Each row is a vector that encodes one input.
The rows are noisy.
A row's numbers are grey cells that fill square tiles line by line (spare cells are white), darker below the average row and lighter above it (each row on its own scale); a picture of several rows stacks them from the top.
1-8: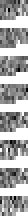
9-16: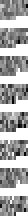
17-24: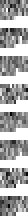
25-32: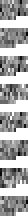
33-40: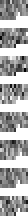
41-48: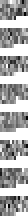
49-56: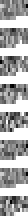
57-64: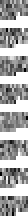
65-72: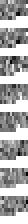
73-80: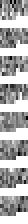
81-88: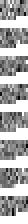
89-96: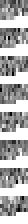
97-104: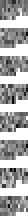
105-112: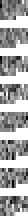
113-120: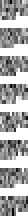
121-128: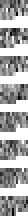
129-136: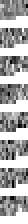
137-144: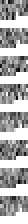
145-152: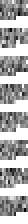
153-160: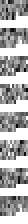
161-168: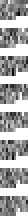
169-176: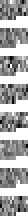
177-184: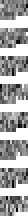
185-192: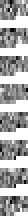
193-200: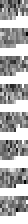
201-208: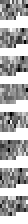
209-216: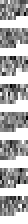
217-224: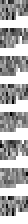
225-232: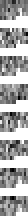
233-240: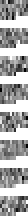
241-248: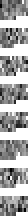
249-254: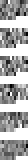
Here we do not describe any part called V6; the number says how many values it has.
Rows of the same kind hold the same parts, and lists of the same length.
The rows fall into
2 kinds.
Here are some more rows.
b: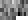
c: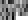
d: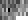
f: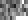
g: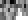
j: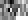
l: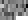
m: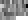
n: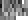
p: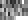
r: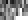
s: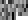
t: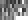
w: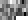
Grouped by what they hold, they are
b, c, l, m, s, w
d, f, g, j, n, p, r, t

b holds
a point on a 7-point line and a true/false value.
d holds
one of 8 labels, a true/false value and a value of V6.
